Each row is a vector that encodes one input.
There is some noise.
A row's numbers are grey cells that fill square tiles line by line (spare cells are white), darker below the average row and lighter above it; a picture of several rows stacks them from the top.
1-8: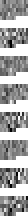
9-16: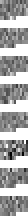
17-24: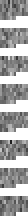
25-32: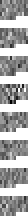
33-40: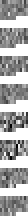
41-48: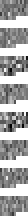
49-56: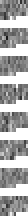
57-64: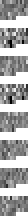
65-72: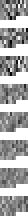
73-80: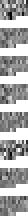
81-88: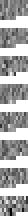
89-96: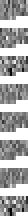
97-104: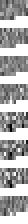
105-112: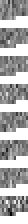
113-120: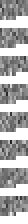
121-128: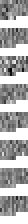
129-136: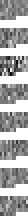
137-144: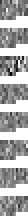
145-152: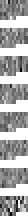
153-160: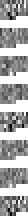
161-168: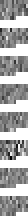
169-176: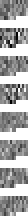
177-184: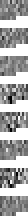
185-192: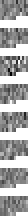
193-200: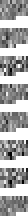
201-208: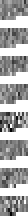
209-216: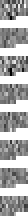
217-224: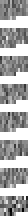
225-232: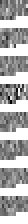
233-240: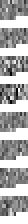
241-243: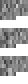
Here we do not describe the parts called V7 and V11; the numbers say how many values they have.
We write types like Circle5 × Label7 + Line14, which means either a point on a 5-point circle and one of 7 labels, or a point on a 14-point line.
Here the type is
(Bool × Bool × Bool + V7) × V11 + Line10.
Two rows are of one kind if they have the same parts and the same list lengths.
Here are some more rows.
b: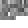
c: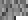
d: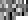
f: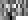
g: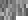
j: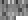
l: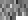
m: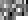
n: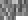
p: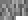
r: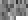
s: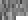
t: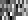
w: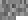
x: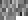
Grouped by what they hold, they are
b, c, j, r, s, w
d, f, m, t
g, l, n, p, x

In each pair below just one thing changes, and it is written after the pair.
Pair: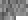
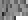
one of the three true/false values
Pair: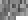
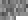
the value of V11
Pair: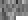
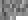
one of the three true/false values
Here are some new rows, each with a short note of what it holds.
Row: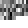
a point on a 10-point line
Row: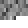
three true/false values and a value of V11
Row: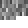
a value of V7 and a value of V11
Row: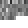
a value of V7 and a value of V11
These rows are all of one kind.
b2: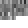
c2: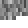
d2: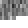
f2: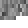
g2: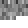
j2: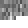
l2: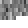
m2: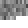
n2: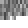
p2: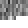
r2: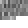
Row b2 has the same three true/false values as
d2, n2, p2 and r2.
